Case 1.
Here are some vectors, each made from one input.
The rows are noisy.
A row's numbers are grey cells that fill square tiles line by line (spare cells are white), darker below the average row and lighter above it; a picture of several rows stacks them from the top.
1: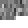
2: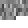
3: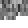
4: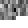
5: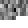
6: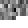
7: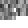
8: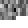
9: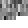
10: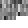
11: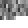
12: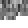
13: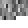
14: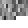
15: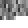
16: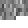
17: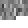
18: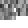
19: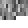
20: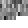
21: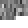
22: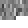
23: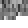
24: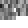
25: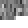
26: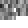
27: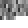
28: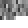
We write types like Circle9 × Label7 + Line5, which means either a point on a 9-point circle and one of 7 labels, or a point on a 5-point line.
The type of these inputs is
Bool × Bool × Bool.
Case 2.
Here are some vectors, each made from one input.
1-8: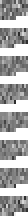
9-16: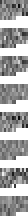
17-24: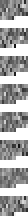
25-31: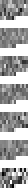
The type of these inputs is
Line4.
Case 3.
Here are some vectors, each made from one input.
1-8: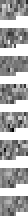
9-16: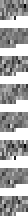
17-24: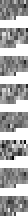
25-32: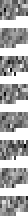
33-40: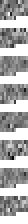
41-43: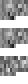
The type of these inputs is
Line7.
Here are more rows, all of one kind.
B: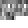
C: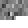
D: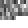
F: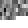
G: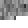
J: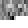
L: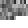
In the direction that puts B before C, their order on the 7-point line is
B, J, C, G, L, D, F.
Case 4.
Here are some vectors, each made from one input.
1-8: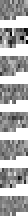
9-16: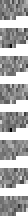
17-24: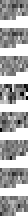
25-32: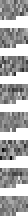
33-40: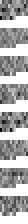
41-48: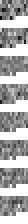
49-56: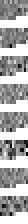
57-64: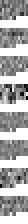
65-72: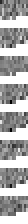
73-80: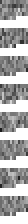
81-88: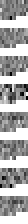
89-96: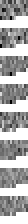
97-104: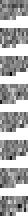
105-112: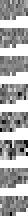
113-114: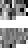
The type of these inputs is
Tree17 + Unit.
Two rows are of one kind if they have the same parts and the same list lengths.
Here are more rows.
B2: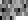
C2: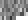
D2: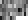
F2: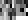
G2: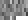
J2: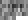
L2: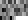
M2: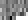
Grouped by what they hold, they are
B2, C2, D2, G2, J2, L2, M2
F2

